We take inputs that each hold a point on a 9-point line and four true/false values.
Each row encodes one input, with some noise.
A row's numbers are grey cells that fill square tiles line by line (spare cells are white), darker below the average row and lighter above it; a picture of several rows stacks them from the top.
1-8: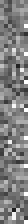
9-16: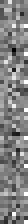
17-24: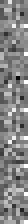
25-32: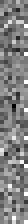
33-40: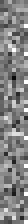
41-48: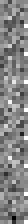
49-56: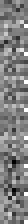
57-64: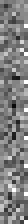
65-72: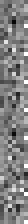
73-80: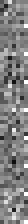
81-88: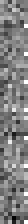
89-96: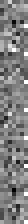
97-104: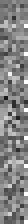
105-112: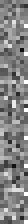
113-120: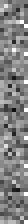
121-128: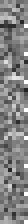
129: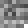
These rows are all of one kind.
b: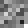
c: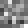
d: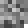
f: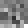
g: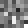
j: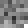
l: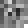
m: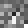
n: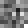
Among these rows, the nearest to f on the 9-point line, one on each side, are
c and m.
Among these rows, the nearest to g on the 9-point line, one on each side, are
m and n.
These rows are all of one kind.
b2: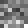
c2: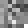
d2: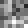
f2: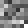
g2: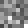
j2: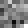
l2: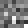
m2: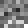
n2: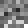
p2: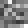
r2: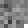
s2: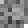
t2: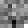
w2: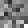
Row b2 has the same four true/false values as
g2, m2 and n2.
